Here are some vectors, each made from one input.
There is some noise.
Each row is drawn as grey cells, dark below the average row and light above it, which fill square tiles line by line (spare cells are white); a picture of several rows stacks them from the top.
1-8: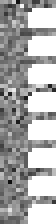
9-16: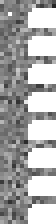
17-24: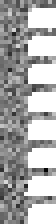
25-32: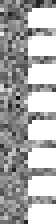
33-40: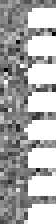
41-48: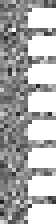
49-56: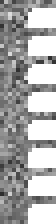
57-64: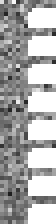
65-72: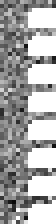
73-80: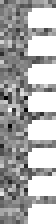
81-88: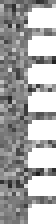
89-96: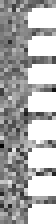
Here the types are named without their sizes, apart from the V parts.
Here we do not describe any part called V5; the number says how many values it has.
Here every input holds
a value of V5, together with either a point on a line, or a node of a tree.
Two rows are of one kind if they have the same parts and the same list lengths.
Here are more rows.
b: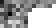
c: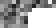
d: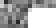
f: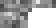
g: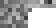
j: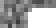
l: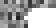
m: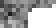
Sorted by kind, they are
b, c, g, m
d, f, j, l

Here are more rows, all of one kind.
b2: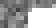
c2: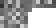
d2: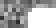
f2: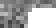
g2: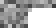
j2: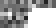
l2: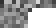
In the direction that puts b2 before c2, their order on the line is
j2, b2, f2, d2, l2, c2, g2.
